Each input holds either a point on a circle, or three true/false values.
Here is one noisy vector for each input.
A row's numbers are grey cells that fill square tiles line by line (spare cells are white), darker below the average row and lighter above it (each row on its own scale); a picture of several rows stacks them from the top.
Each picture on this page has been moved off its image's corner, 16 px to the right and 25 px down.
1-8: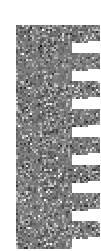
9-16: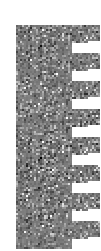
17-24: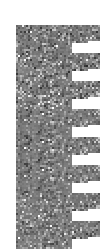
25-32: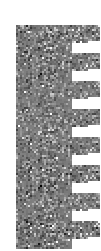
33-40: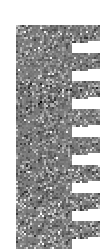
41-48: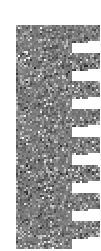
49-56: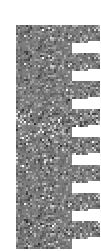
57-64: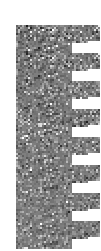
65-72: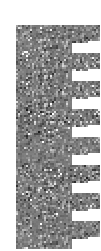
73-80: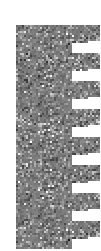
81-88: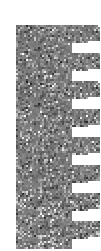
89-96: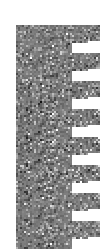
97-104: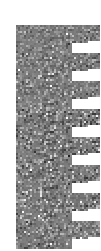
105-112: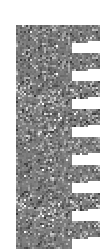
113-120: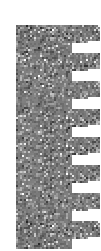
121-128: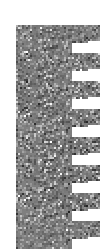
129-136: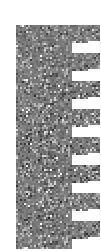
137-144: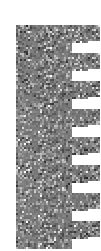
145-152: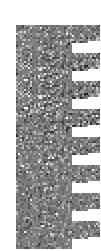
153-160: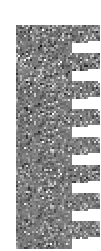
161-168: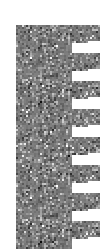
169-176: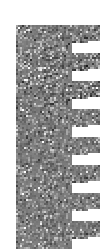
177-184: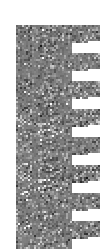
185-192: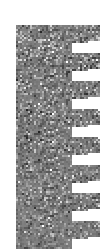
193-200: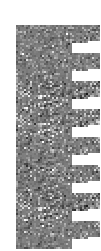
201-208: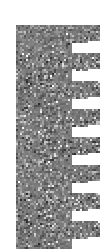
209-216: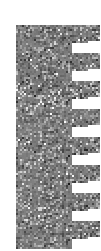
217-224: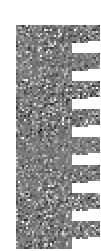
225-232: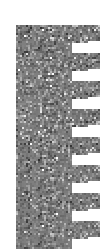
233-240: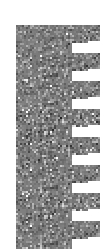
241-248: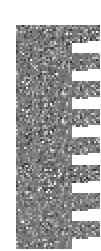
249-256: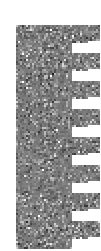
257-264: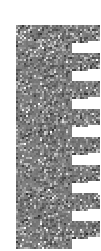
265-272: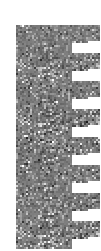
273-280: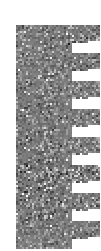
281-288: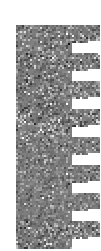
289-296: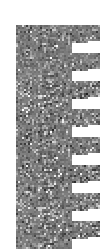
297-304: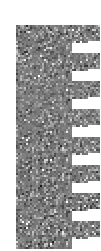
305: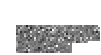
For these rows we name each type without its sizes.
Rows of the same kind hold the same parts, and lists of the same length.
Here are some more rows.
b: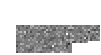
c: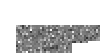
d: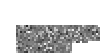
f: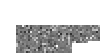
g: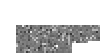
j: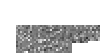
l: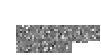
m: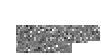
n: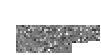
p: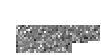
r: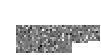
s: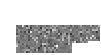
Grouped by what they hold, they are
b, c, j, n, p
d, f, g, l, m, r, s

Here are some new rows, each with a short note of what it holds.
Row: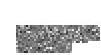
three true/false values
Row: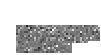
three true/false values
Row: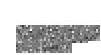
a point on a circle
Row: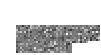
a point on a circle
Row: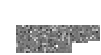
three true/false values
